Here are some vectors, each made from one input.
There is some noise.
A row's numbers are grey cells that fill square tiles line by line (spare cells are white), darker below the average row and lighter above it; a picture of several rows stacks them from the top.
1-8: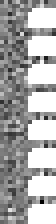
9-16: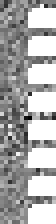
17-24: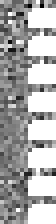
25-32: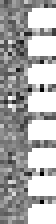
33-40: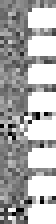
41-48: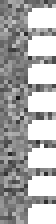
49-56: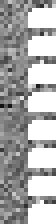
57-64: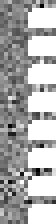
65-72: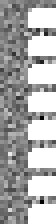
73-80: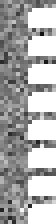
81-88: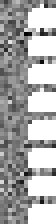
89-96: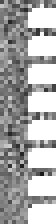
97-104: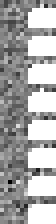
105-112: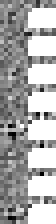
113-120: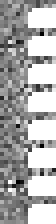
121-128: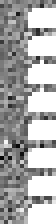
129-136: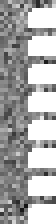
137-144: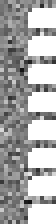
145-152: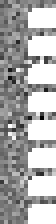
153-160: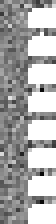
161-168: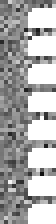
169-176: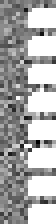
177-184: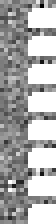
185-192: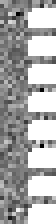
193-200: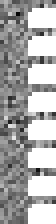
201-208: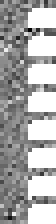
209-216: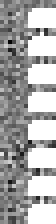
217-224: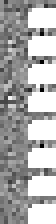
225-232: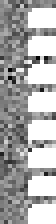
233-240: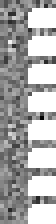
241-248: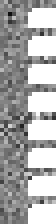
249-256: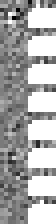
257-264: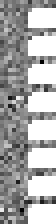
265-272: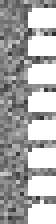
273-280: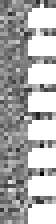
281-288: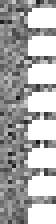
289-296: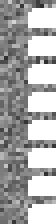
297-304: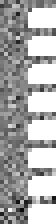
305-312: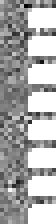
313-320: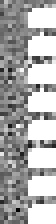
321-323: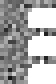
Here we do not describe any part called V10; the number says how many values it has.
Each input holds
a list of up to two items, each a true/false value and a value of V10.
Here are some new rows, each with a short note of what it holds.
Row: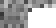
a list of one item
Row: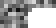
the empty list
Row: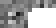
a list of one item
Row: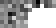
a list of two items
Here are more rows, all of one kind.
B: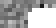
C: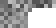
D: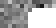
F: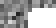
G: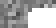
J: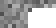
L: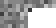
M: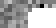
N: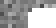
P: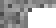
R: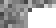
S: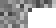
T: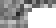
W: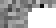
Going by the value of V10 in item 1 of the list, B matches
F, L, S and T.
